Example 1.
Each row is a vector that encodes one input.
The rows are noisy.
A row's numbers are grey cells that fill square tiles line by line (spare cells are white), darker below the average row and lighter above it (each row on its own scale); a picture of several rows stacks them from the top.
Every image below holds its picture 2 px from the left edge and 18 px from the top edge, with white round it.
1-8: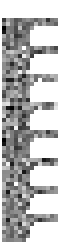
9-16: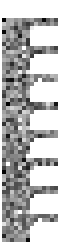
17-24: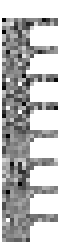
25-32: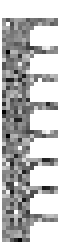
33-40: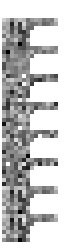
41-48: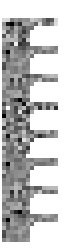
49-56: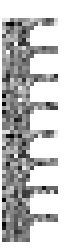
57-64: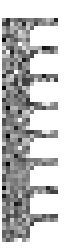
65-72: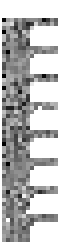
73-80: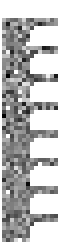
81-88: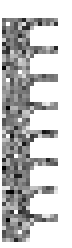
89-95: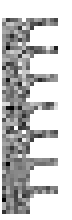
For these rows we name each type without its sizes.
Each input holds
either a node of a tree, or four true/false values.
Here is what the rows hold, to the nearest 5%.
About 25% of them hold a node of a tree. The rest hold four true/false values.
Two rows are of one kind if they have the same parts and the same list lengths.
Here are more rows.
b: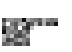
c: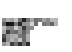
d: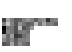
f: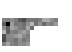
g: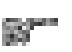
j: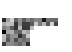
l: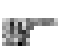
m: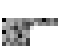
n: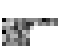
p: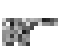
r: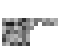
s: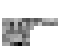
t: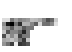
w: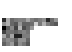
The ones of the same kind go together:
b, d, j, m, n, w
c, f, g, l, p, r, s, t

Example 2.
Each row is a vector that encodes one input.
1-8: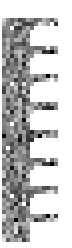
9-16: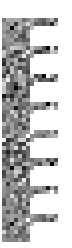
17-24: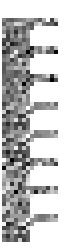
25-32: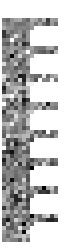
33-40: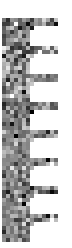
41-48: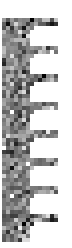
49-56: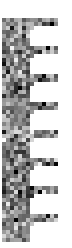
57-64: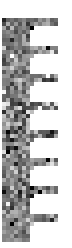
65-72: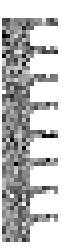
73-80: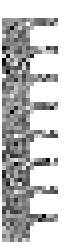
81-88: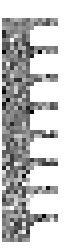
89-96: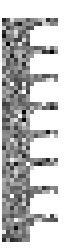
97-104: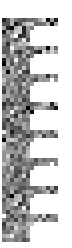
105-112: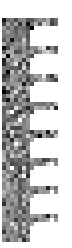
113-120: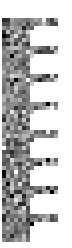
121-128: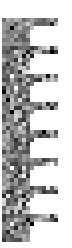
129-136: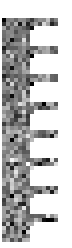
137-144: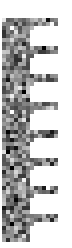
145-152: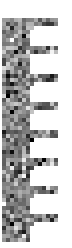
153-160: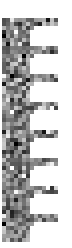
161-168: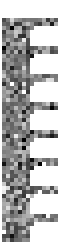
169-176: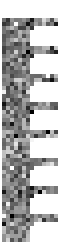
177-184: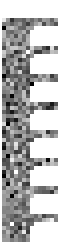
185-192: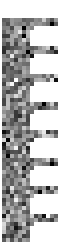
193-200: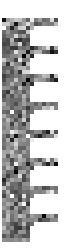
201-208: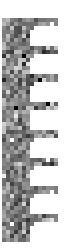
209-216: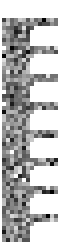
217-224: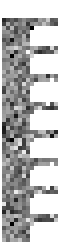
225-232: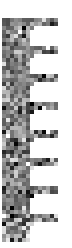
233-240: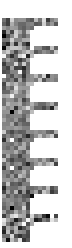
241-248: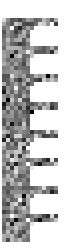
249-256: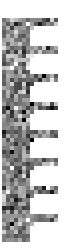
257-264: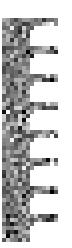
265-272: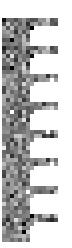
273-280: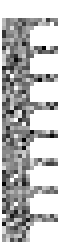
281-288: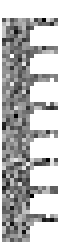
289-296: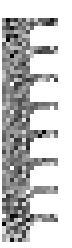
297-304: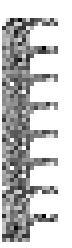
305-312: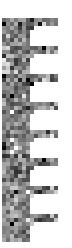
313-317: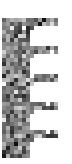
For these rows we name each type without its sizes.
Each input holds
either a fixed value, or a node of a tree and three true/false values.
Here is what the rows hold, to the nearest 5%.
A few of them hold a fixed value. The rest hold a node of a tree and three true/false values.
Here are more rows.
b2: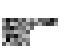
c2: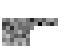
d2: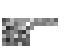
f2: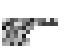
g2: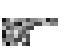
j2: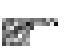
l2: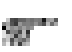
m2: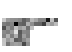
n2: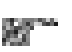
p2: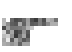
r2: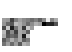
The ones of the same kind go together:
b2
c2, d2, f2, g2, j2, l2, m2, n2, p2, r2

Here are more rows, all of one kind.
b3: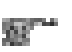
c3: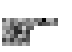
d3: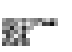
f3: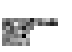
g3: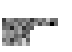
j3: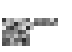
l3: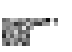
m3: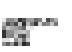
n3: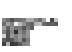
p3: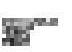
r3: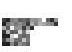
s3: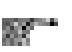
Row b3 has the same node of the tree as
d3, n3 and p3.
